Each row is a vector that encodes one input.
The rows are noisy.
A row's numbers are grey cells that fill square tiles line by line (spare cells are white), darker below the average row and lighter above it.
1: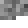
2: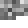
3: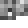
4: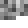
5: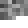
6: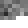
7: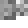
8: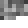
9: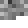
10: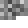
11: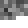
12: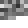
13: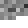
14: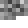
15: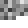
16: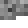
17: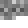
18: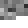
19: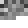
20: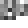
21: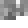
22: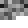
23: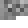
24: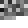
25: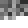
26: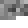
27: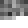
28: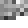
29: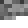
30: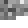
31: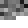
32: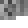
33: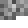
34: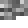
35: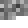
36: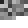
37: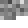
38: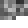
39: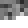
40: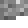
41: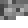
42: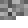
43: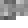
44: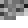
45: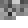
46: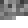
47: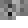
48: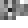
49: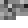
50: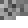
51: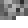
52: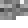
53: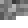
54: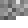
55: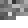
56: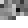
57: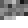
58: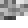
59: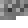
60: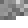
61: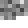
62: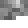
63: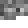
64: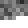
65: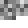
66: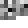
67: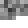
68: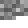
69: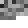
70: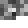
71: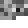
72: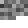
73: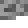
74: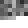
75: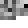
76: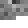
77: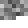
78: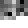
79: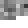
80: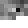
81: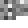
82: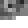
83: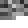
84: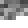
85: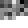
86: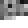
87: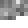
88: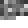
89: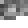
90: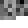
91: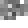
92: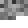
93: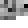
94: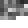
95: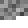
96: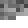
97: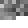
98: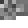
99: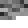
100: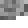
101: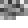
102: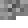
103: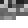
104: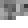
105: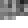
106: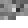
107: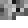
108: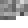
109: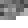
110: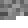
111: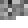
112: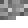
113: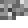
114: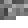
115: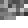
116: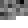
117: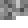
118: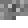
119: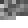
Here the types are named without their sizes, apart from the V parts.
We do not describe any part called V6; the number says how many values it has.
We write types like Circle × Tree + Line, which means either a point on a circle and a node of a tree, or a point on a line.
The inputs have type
Bool × (Line + V6).
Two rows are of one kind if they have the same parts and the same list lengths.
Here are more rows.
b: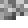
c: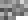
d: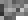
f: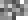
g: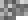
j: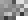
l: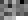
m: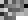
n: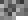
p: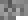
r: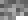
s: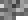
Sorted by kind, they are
b, c, f, g, j, n, p, s
d, l, m, r

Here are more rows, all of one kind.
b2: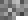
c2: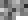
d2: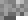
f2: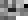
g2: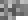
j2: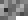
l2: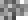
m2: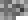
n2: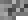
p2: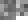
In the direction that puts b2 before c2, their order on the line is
d2, b2, c2, p2, j2, f2, n2, g2, m2, l2.
